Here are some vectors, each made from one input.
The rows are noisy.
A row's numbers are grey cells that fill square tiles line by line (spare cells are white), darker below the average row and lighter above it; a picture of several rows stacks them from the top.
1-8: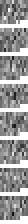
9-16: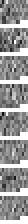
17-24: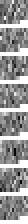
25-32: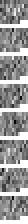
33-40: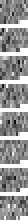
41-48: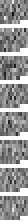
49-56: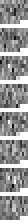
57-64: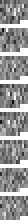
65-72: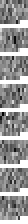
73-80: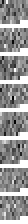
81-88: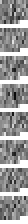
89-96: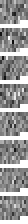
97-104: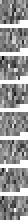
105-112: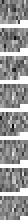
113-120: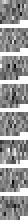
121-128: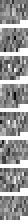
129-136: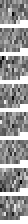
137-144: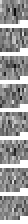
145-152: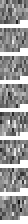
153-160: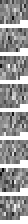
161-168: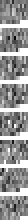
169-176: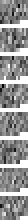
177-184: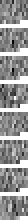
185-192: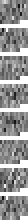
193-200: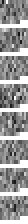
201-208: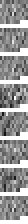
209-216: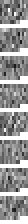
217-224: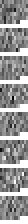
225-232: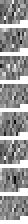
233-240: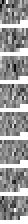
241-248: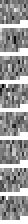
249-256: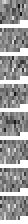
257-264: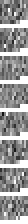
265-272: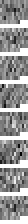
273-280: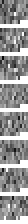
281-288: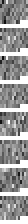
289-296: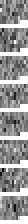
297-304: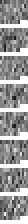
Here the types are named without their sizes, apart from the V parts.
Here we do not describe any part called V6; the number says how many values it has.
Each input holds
three true/false values, together with either a point on a line, or a value of V6.
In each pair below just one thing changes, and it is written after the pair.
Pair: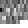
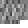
one of the three true/false values
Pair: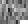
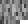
the place on the line
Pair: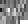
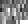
the place on the line
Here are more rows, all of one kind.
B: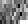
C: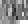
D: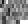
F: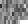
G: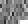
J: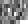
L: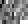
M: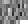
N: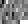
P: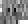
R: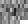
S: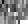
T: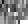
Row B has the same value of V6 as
J and M.
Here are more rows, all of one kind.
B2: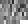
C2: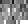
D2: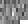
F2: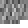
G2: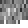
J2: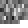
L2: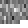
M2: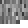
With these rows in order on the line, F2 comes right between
J2 and L2.
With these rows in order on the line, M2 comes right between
D2 and G2.
